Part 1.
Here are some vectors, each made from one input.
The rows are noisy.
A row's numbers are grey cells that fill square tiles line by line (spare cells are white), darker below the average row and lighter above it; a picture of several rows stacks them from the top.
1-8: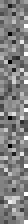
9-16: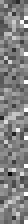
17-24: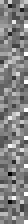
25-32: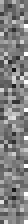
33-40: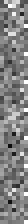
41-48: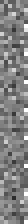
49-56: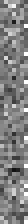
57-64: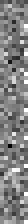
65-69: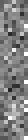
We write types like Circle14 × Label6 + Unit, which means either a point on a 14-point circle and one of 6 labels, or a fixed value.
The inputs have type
Line10.
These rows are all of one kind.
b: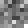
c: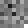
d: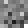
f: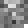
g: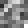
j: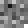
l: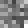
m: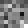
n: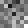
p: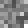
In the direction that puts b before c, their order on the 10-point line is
m, g, f, d, p, l, b, j, c, n.
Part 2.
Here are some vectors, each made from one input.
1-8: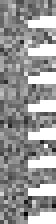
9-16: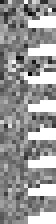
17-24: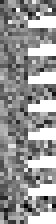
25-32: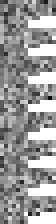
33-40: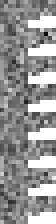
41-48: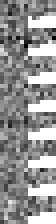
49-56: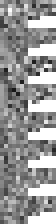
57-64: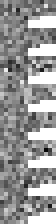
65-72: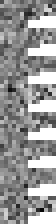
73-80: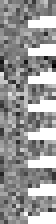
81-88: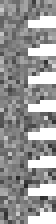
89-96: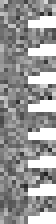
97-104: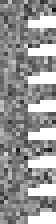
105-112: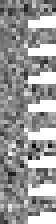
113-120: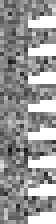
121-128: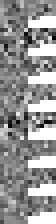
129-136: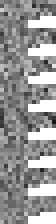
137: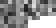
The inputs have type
Bool × Bool × Bool × Bool.
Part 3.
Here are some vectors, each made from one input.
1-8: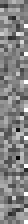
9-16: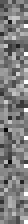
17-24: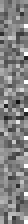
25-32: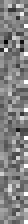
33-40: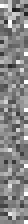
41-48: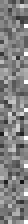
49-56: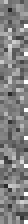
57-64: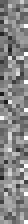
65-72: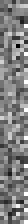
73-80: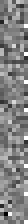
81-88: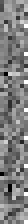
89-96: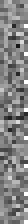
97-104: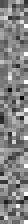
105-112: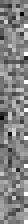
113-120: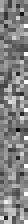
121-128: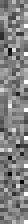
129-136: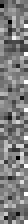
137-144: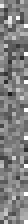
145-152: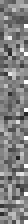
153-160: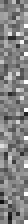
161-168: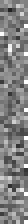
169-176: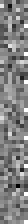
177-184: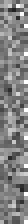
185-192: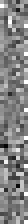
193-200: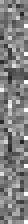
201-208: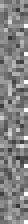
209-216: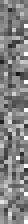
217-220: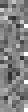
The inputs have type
Line19.
